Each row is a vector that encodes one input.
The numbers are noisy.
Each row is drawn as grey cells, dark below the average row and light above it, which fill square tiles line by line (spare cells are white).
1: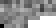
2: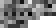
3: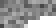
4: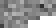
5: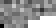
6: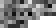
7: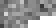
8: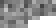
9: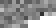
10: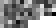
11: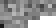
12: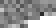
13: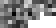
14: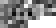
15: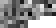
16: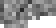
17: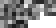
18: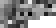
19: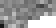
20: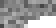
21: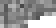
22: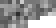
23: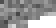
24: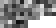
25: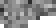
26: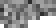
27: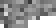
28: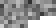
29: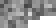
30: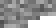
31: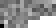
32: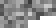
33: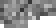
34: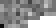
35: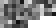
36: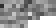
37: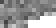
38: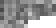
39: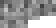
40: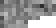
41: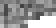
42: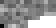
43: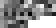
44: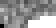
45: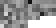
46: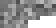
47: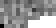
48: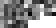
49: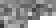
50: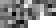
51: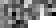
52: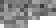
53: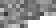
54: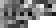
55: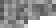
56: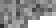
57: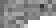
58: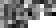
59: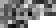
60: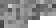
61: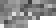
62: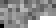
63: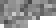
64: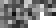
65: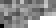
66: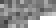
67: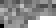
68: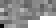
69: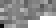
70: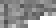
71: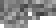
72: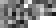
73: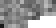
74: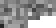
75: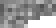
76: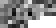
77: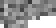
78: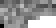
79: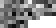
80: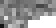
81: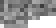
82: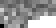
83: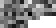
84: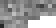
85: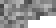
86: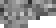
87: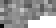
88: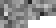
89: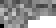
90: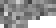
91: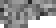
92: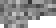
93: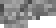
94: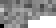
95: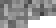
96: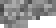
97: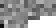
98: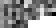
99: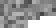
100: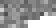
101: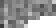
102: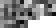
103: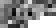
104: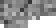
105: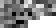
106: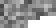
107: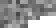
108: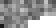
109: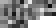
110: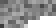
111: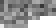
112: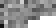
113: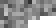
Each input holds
either a point on each of two 6-point lines, or a point on an 11-point line and three true/false values.
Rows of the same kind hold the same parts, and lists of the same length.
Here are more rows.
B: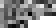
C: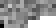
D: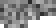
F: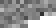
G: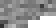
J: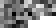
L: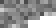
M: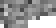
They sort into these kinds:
B, J
C, D, F, G, L, M

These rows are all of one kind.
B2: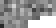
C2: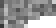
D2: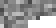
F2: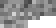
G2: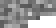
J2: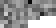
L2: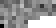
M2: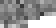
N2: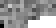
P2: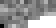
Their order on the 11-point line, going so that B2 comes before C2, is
M2, P2, G2, B2, N2, L2, C2, F2, D2, J2.
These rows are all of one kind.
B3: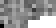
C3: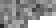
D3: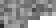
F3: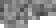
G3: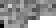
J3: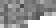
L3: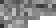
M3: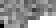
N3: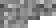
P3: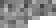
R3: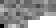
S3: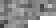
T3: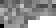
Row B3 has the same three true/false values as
G3 and M3.
